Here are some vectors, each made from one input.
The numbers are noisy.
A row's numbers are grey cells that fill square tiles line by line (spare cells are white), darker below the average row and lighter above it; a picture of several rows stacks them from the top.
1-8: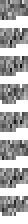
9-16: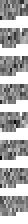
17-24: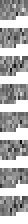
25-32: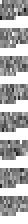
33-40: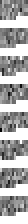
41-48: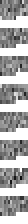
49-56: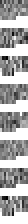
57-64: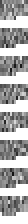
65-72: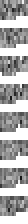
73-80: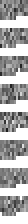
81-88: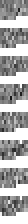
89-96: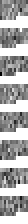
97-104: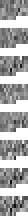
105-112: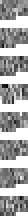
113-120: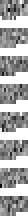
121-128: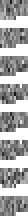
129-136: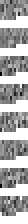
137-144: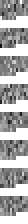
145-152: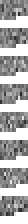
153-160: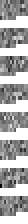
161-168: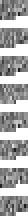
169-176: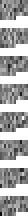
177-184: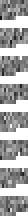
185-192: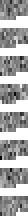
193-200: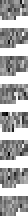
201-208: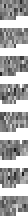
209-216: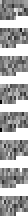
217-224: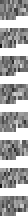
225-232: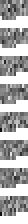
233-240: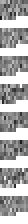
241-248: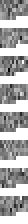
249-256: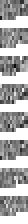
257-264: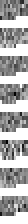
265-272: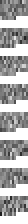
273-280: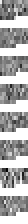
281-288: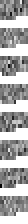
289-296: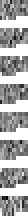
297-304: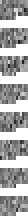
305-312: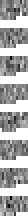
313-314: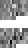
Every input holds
a list of up to three points on a 5-point line.
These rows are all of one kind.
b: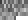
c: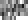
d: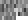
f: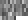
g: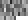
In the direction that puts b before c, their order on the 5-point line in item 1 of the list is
d, g, b, f, c.
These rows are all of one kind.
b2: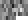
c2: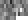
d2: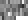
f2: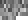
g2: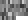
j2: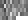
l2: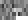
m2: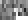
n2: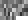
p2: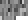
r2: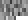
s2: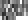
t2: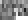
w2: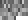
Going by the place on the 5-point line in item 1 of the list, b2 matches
c2, l2, m2 and t2.
